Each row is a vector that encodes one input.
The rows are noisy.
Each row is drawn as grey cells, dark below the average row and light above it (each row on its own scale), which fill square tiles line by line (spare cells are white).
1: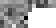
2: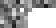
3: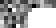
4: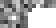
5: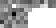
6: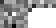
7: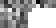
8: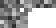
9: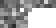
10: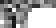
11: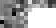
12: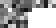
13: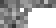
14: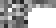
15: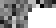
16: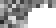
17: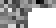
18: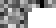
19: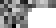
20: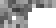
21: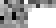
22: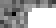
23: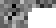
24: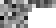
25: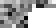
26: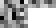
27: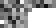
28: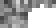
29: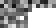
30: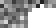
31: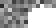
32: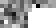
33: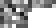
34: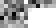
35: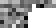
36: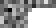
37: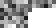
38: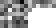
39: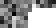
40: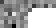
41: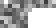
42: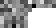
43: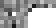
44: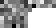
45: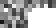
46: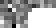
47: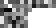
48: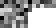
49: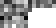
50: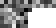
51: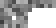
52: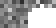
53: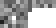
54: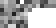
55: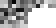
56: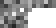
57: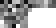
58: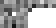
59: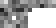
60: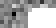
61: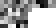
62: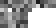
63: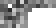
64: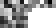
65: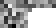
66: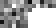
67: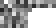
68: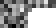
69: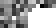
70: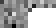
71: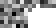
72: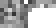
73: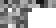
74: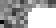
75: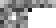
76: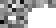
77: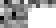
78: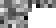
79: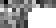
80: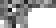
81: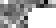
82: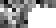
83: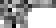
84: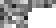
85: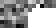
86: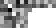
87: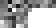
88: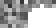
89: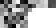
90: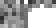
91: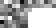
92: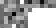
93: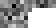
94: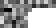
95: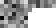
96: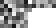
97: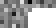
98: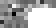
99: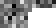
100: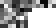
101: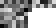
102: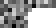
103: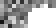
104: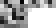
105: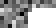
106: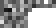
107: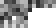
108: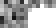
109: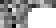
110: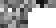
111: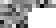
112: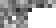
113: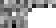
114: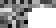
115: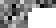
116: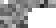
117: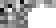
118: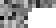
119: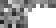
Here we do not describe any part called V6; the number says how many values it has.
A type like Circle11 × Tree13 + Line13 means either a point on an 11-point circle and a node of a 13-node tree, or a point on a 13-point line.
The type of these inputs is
Bool × Label8 + V6.
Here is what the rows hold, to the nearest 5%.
About 70% of them hold one of 8 labels and a true/false value. The rest hold a value of V6.
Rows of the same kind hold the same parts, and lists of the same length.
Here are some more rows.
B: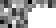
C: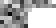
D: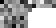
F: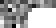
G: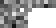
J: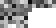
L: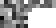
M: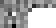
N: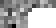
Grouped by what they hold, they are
B, C, J, L
D, F, G, M, N

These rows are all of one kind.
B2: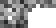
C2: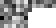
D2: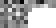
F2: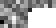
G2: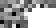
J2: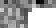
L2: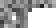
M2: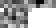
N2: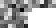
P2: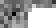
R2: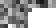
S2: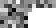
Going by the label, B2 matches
D2, J2, M2 and R2.
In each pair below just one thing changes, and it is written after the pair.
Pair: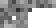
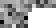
the label
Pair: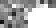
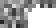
the true/false value
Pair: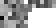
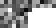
the label
